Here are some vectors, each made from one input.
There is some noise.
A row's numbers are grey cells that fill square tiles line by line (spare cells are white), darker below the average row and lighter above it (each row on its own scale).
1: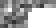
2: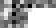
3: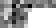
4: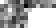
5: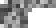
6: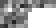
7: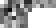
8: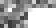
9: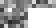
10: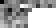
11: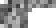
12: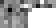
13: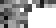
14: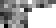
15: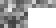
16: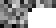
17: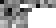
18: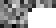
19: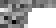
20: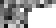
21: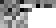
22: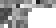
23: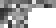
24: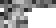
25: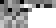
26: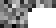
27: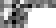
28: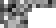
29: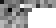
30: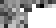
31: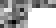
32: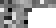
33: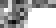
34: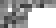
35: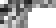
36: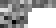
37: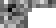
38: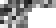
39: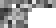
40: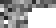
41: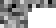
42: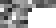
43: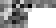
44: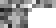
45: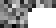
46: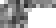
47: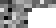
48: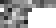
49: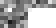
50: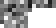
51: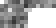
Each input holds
a list of up to two points on a 6-point circle.
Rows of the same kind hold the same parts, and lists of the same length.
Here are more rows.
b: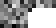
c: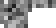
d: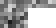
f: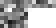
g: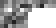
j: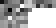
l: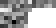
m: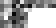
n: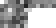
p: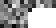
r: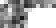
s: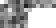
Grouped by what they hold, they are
b, p
c, j
d, f, g, l, m, n, r, s

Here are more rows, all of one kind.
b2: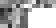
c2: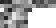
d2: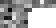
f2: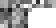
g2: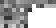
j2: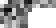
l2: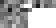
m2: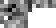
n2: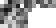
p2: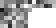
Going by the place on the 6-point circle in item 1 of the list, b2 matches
f2 and p2.
